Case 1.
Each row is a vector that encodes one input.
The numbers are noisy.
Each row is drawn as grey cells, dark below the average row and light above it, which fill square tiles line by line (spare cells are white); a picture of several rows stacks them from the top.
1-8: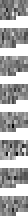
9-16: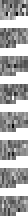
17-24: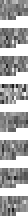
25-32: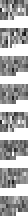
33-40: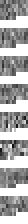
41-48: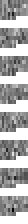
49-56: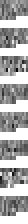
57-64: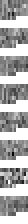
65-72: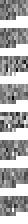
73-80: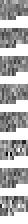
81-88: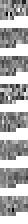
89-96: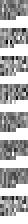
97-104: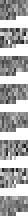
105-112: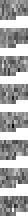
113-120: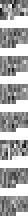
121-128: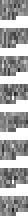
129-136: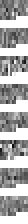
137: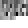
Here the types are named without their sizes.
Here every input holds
either a point on a circle, or four true/false values.
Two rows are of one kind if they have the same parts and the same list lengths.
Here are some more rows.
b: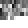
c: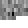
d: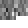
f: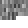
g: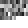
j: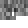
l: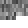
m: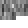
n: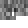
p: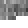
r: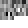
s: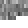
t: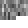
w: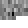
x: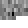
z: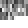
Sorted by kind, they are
b, g, r, z
c, d, f, j, l, m, n, p, s, t, w, x

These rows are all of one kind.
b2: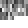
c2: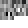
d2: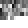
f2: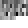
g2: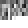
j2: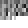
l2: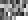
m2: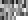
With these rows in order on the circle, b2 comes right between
c2 and d2.
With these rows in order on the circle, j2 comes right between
f2 and g2.
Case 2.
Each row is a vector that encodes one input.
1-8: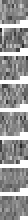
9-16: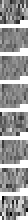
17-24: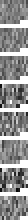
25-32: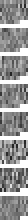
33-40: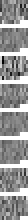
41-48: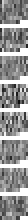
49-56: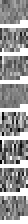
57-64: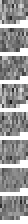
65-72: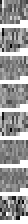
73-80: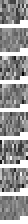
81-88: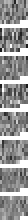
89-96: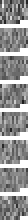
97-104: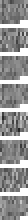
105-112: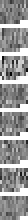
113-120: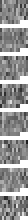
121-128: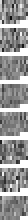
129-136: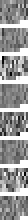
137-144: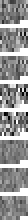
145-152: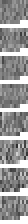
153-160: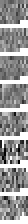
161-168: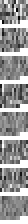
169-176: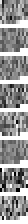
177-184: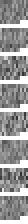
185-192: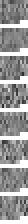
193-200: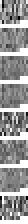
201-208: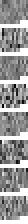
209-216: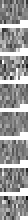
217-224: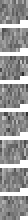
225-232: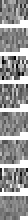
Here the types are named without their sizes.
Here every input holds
a list of points on a line.
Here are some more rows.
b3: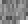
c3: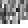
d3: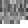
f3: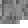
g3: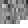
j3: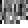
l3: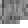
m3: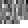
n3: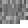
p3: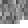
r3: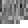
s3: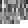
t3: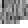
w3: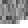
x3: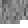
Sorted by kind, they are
b3, f3, g3, l3, m3, p3, t3, w3, x3
c3
d3, j3, n3, r3, s3

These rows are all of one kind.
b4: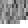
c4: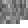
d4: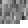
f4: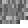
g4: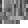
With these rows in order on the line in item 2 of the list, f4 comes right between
d4 and g4.
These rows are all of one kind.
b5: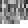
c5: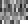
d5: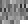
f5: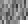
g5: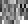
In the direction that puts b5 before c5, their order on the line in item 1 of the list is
b5, f5, g5, d5, c5.
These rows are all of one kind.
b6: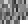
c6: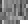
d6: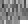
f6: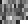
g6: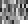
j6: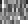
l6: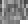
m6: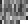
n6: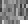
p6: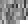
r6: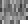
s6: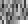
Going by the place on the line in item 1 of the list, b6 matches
c6, g6 and n6.
